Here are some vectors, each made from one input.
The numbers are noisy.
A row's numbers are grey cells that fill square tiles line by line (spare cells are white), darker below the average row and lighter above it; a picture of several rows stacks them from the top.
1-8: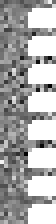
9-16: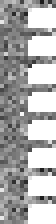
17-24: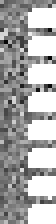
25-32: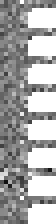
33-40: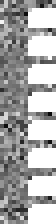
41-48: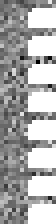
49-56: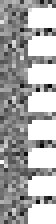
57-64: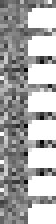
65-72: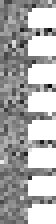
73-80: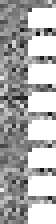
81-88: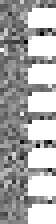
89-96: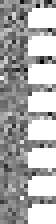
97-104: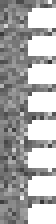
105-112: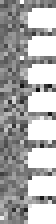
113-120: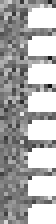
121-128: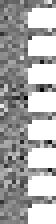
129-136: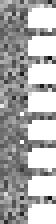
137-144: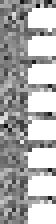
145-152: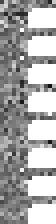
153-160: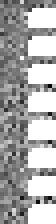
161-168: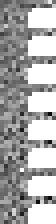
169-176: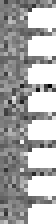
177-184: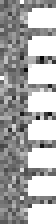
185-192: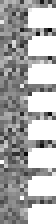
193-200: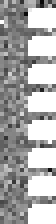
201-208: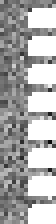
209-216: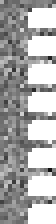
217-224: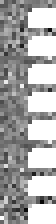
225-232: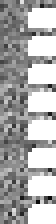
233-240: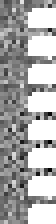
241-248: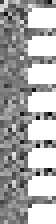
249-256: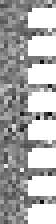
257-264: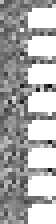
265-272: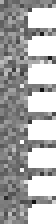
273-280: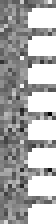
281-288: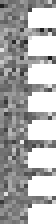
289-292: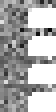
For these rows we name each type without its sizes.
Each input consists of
either a label and three true/false values, or a point on a line.
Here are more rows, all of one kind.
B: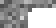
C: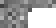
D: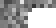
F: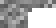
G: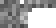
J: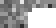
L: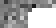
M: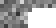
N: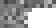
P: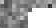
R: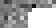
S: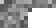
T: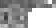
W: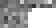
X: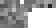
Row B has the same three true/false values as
C, F, P and S.
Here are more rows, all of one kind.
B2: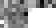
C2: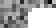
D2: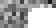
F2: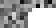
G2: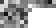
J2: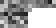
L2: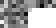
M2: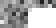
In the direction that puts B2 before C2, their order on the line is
G2, J2, L2, B2, M2, D2, C2, F2.
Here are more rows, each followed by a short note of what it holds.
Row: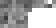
a label and three true/false values
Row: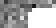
a label and three true/false values
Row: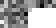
a point on a line
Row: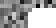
a point on a line
